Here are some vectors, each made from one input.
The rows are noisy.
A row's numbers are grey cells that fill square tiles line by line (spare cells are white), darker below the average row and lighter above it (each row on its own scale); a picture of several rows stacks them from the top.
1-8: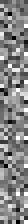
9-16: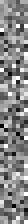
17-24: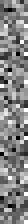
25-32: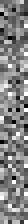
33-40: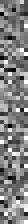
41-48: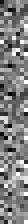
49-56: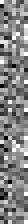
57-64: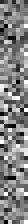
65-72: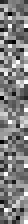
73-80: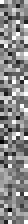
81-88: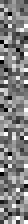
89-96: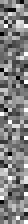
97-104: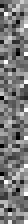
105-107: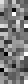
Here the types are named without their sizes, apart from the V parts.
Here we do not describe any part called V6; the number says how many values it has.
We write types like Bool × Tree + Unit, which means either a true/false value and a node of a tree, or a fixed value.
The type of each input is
Line + (Tree + Unit) × V6.
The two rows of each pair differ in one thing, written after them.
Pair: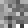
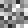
the value of V6
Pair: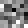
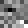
the value of V6
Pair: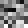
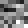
the node of the tree
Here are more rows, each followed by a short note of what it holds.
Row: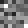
a point on a line
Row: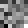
a point on a line
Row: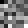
a point on a line
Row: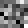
a value of V6
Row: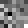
a point on a line
